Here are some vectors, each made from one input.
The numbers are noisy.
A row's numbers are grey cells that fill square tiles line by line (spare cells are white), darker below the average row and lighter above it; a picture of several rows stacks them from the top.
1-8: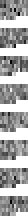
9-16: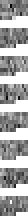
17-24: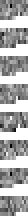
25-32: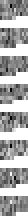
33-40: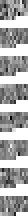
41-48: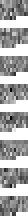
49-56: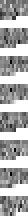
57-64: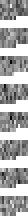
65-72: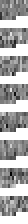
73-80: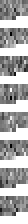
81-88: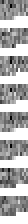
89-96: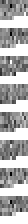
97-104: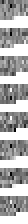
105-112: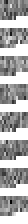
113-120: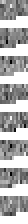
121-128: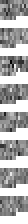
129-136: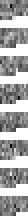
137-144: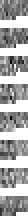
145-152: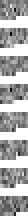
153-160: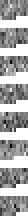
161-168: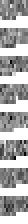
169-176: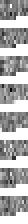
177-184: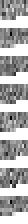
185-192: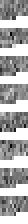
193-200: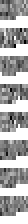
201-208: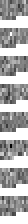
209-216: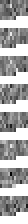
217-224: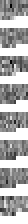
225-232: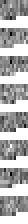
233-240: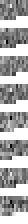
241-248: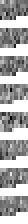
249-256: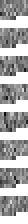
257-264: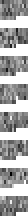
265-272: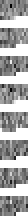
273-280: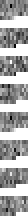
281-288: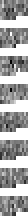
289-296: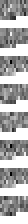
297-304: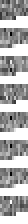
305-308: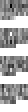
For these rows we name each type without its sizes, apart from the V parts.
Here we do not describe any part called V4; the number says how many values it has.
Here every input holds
a label, together with a list of items, each a point on a circle and a value of V4.
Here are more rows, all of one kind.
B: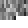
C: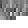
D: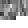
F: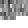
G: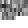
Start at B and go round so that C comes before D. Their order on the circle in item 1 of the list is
B, G, C, D, F.
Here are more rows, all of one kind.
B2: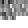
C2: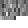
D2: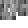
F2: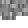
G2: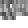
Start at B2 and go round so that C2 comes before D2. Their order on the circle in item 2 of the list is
B2, G2, C2, F2, D2.
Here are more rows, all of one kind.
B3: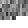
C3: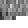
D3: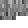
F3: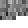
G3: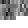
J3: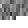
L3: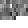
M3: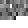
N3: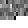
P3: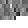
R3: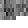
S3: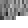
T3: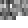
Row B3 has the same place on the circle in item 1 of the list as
F3, G3 and R3.
